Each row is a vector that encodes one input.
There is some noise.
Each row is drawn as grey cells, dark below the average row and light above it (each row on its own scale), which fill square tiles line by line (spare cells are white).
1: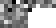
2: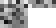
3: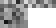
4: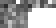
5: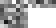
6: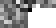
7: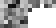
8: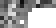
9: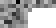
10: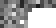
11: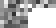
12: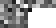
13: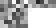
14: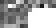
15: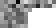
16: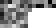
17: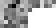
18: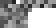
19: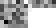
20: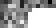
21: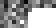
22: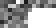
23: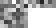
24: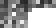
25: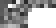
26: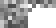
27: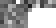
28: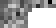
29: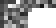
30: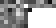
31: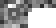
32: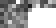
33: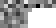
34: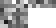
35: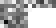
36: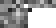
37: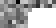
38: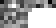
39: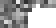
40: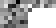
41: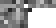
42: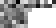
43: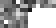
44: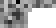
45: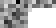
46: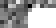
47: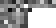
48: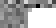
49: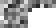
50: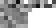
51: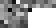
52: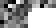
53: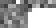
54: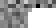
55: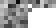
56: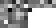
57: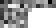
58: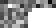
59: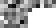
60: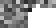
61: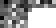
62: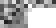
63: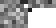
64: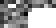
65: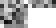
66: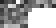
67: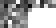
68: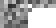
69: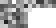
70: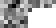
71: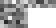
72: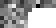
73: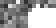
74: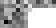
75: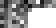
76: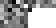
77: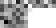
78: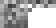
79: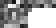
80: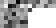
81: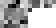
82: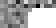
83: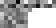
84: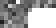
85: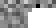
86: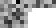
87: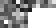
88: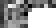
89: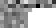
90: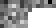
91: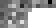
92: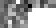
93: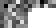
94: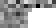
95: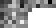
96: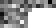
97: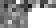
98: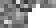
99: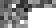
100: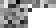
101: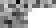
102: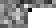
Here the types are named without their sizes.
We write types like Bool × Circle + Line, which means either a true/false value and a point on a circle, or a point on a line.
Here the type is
Bool × (Circle + Line).
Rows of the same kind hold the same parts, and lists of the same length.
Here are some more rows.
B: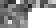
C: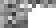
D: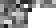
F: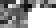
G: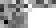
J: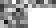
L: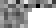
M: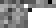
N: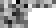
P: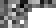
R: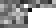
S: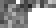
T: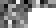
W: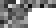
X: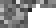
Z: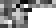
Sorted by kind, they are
B, D, F, M, P, R, S, T, W, X, Z
C, G, J, L, N

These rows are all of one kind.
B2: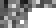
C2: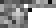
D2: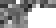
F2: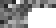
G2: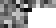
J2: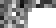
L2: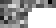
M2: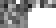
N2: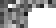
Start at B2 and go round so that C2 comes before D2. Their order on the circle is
B2, J2, C2, L2, N2, F2, D2, M2, G2.
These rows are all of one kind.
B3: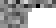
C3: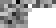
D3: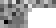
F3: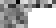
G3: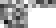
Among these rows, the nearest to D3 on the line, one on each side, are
C3 and G3.
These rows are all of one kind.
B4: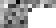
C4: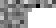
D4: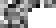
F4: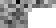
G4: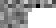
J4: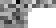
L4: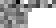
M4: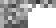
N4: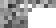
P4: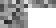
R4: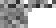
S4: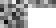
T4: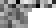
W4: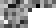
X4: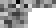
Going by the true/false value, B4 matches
D4, M4, N4 and W4.
